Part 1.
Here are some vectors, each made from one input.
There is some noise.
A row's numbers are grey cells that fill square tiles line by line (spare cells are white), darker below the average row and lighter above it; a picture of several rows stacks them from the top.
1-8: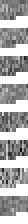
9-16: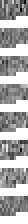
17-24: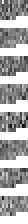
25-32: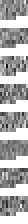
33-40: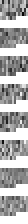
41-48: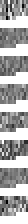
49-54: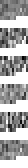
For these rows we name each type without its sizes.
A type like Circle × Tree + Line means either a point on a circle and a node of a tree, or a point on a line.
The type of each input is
Label + Line.
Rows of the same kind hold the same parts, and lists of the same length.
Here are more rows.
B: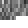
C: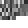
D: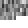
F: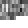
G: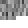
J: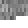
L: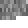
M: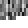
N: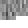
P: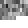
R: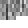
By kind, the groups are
B, C, D, L, M, P
F, G, J, N, R

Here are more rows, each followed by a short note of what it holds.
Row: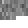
a label
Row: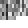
a point on a line
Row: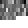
a label
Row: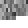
a point on a line
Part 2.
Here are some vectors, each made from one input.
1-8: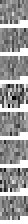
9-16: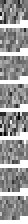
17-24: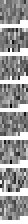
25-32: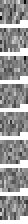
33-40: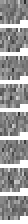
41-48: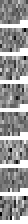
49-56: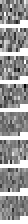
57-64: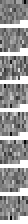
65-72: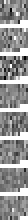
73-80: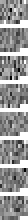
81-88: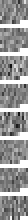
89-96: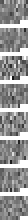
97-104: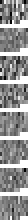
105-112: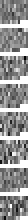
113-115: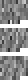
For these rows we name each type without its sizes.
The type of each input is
Circle + Line.
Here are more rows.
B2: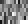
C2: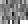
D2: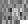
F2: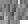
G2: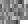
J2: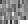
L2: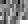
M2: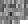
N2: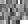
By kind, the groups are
B2, D2, G2, J2, L2
C2, F2, M2, N2

